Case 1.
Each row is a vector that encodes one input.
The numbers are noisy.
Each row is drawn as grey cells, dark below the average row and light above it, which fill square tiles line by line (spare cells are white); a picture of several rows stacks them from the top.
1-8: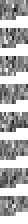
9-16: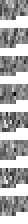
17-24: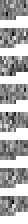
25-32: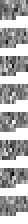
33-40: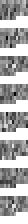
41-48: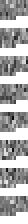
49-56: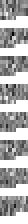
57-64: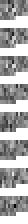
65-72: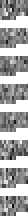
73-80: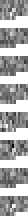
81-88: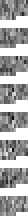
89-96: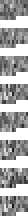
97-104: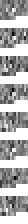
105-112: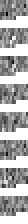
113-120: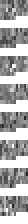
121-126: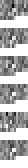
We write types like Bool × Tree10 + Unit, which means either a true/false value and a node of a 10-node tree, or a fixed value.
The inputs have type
Line5 + List2(Line8).
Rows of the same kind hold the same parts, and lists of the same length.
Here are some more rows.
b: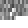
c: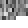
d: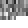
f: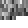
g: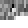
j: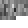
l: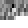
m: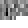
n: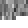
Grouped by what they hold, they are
b, g, l
c, d
f
j, m, n

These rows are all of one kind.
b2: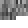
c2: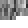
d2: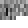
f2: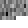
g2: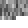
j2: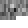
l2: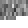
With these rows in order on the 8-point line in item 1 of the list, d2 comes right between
b2 and c2.
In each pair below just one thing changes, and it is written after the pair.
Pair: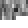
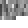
the place on the 8-point line in item 2 of the list
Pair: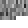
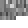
the place on the 8-point line in item 1 of the list
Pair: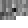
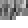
the place on the 8-point line in item 1 of the list
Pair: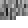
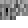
the place on the 8-point line in item 1 of the list
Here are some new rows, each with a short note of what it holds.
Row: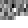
a list of one item
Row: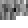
a list of two items
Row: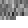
a list of two items
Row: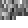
the empty list
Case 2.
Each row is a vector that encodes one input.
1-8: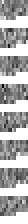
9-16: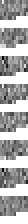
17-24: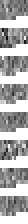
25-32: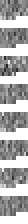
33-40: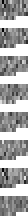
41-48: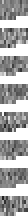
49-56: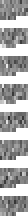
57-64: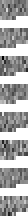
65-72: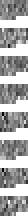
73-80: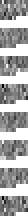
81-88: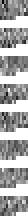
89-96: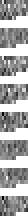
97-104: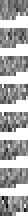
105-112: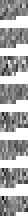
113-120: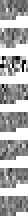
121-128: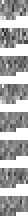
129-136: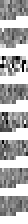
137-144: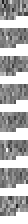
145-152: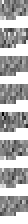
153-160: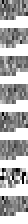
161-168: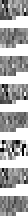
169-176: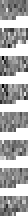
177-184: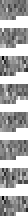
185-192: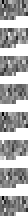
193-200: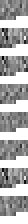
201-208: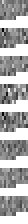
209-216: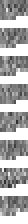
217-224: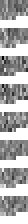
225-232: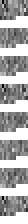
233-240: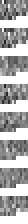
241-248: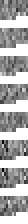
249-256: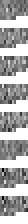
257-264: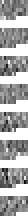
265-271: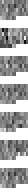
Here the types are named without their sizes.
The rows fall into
4 kinds.
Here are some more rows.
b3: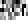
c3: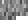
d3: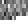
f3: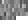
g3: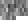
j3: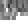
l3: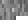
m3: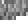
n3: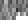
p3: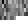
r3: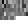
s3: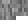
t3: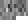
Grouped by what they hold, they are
b3
c3, d3, f3, g3, j3, l3, m3, s3, t3
n3
p3, r3

